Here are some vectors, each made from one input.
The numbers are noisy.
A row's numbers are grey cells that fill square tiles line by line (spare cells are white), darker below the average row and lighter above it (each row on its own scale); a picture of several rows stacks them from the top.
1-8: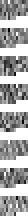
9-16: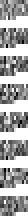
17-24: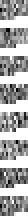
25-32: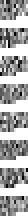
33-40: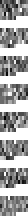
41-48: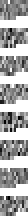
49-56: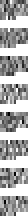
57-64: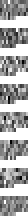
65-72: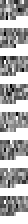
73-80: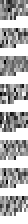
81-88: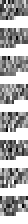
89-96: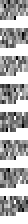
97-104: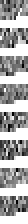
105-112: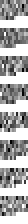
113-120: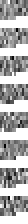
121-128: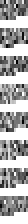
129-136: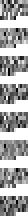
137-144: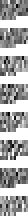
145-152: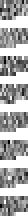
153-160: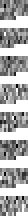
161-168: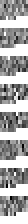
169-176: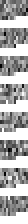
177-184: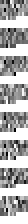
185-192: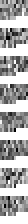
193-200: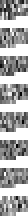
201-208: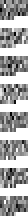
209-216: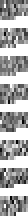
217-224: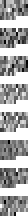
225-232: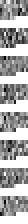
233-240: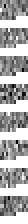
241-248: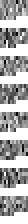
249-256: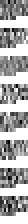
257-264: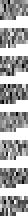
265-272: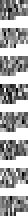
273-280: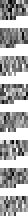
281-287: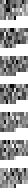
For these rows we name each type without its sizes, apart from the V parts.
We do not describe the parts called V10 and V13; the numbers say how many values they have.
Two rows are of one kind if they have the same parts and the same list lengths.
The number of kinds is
3.
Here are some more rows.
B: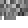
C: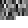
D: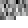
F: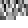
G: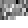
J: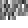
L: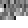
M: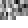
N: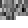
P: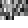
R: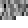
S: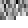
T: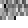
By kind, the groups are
B, C, D, F, G, L, M, S
J, R, T
N, P

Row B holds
a value of V10 and a value of V13.
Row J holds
a node of a tree and a value of V13.
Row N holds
a point on a line.
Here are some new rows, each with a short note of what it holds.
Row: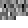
a point on a line
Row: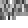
a node of a tree and a value of V13
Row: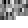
a value of V10 and a value of V13
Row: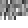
a value of V10 and a value of V13
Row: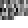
a value of V10 and a value of V13
